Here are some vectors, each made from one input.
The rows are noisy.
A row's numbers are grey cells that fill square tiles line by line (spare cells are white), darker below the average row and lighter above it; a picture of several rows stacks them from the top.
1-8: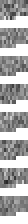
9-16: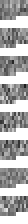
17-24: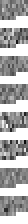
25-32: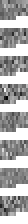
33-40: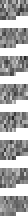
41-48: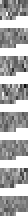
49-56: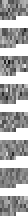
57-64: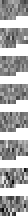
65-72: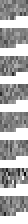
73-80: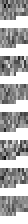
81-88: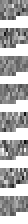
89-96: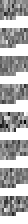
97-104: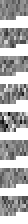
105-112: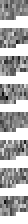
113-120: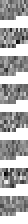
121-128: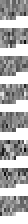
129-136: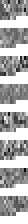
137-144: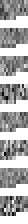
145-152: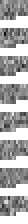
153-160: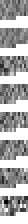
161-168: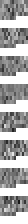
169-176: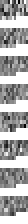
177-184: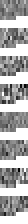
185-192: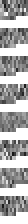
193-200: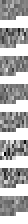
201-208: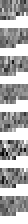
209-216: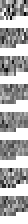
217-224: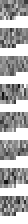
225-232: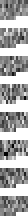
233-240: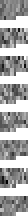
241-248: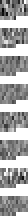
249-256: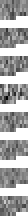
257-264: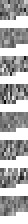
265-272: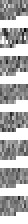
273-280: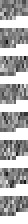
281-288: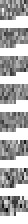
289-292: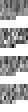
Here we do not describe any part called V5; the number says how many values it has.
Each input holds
a value of V5, together with either one of 6 labels and a true/false value, or one of 10 labels.
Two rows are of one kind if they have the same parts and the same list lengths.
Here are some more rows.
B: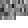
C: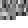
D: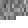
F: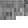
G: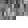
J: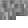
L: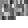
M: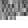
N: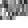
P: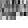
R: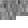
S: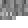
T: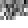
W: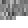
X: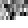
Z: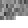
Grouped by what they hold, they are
B, C, F, M, Z
D, G, J, L, N, P, R, S, T, W, X

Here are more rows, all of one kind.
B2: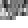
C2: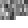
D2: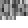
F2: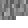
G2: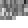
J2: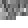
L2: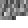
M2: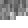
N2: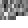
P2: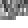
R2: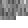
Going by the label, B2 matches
J2 and R2.
